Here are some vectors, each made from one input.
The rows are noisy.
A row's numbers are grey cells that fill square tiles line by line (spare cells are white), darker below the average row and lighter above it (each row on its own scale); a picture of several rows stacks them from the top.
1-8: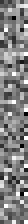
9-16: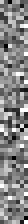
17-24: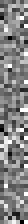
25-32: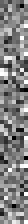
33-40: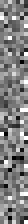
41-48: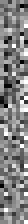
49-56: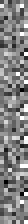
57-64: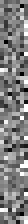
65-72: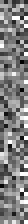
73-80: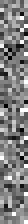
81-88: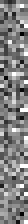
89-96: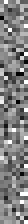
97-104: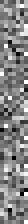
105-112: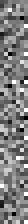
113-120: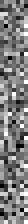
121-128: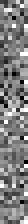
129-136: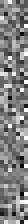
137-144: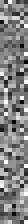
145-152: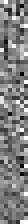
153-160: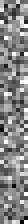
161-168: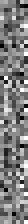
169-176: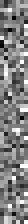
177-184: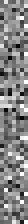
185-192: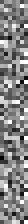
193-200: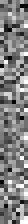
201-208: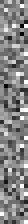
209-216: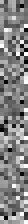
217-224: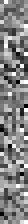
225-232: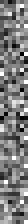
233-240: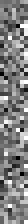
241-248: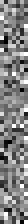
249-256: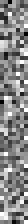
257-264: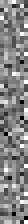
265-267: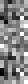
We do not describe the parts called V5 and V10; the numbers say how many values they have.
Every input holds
a value of V5 and a value of V10, together with either one of 7 labels, or three true/false values.
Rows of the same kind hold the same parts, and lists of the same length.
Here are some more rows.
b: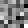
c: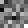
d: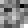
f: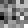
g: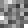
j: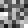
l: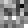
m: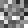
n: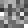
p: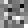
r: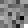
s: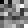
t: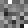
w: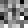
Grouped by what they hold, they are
b, c, g, j, m, n, r, s, t
d, f, l, p, w

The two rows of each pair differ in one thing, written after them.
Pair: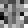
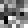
the value of V10
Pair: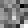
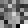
one of the three true/false values
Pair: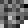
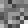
the value of V5
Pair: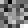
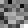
one of the three true/false values
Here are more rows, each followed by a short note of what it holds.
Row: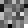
one of 7 labels, a value of V5 and a value of V10
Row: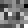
one of 7 labels, a value of V5 and a value of V10
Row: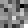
three true/false values, a value of V5 and a value of V10
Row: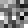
one of 7 labels, a value of V5 and a value of V10
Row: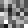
one of 7 labels, a value of V5 and a value of V10
